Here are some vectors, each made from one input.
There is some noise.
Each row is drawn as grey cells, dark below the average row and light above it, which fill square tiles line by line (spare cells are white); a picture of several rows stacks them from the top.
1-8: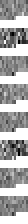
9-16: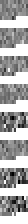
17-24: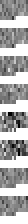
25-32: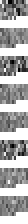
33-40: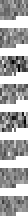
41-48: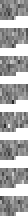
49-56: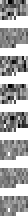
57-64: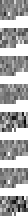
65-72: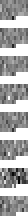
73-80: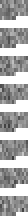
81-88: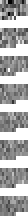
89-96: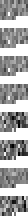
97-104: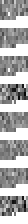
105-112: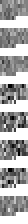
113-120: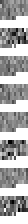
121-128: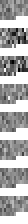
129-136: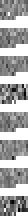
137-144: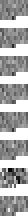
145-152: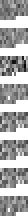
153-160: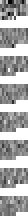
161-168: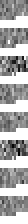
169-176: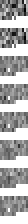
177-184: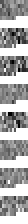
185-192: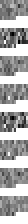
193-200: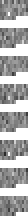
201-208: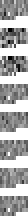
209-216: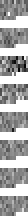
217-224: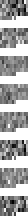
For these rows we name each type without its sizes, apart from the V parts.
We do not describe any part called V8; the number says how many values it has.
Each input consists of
either a node of a tree, or a list of items, each a true/false value and a value of V8.
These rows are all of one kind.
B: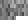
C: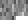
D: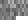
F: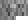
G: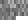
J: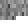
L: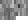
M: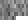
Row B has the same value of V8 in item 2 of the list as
D and G.
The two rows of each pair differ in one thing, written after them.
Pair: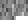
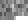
the true/false value in item 1 of the list
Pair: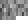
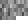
the true/false value in item 2 of the list
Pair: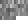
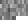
the value of V8 in item 2 of the list
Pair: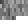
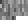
the value of V8 in item 2 of the list
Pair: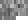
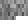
the value of V8 in item 1 of the list
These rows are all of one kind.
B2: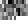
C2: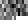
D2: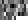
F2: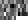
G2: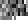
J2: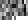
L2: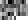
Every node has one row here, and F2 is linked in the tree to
C2 and D2.
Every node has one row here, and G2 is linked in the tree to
C2 and J2.
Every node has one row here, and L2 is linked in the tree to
B2.
